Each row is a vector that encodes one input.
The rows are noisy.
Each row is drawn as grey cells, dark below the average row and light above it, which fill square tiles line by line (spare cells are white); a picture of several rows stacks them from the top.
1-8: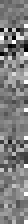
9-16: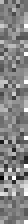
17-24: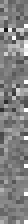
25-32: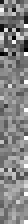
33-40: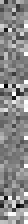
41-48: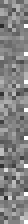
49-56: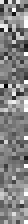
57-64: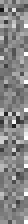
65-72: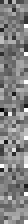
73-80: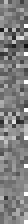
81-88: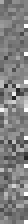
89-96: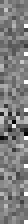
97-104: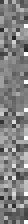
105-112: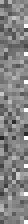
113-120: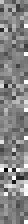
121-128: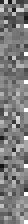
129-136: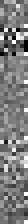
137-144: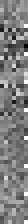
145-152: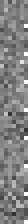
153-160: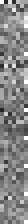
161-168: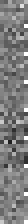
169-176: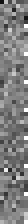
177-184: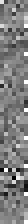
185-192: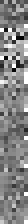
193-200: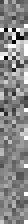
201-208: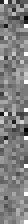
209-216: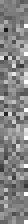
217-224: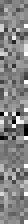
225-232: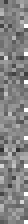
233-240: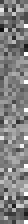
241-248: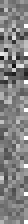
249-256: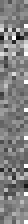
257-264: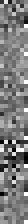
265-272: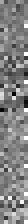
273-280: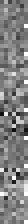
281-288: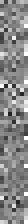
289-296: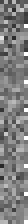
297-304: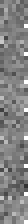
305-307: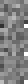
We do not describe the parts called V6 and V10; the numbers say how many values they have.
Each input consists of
a true/false value and a value of V10, together with either a node of a 13-node tree and a value of V6, or a node of a 15-node tree.
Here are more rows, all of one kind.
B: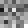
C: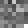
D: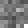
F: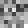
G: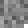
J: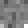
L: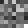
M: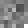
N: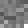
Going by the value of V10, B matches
C, G and L.
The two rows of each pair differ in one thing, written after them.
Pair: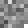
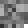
the true/false value
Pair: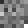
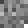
the node of the tree
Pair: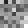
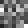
the value of V6
